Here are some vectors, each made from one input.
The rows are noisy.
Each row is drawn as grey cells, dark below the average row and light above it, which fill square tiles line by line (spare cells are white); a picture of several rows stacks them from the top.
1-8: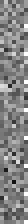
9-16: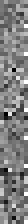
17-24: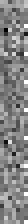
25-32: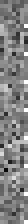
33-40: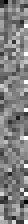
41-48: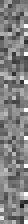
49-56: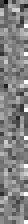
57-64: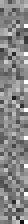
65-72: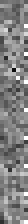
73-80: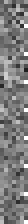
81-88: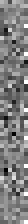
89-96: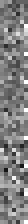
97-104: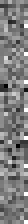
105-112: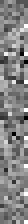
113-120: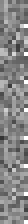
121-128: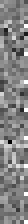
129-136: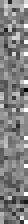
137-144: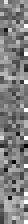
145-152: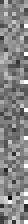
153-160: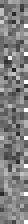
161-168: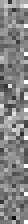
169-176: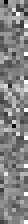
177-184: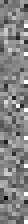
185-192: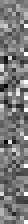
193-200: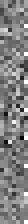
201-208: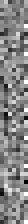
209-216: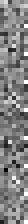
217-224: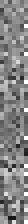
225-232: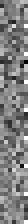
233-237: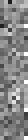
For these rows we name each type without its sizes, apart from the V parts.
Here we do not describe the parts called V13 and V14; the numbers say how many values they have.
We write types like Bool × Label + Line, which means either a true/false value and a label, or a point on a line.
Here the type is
(Bool × Line × Line + V14) × V13.
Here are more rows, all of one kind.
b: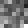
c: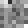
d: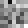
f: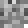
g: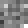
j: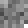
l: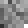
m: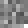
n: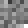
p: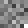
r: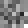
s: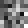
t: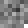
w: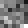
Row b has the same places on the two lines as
c, j, m and r.
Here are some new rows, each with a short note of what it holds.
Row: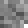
a point on each of two lines, a true/false value and a value of V13
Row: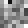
a point on each of two lines, a true/false value and a value of V13
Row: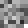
a value of V13 and a value of V14
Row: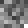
a point on each of two lines, a true/false value and a value of V13
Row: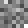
a point on each of two lines, a true/false value and a value of V13
